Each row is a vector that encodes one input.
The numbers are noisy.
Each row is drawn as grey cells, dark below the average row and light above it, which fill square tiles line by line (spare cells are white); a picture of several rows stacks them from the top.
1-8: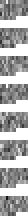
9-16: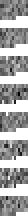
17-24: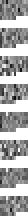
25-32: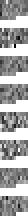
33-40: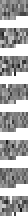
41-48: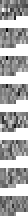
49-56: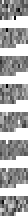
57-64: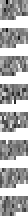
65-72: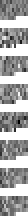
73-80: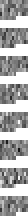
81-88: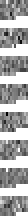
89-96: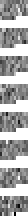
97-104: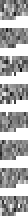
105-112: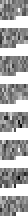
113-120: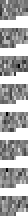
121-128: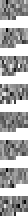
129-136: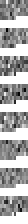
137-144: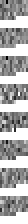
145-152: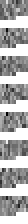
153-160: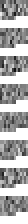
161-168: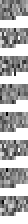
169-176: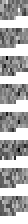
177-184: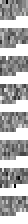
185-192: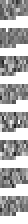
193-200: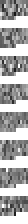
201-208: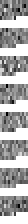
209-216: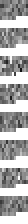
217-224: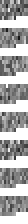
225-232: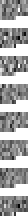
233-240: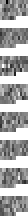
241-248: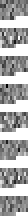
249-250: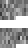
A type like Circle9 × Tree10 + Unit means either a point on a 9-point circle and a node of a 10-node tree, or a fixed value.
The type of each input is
(Bool × Bool × Bool × Bool + Unit) × Line9 + Line10.
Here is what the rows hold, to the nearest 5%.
About 85% of them hold a point on a 9-point line, together with either a fixed value, or four true/false values. The rest hold a point on a 10-point line.
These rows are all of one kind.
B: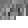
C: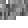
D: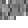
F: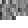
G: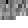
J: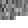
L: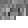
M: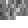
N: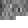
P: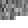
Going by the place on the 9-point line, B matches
D, G and L.
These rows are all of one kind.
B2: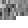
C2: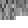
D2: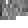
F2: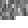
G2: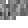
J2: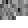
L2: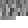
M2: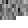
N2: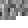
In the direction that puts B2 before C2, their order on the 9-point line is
B2, N2, G2, F2, J2, D2, M2, C2, L2.
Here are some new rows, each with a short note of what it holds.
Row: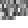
a point on a 9-point line
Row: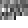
a point on a 10-point line
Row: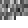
a point on a 10-point line
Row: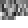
a point on a 9-point line
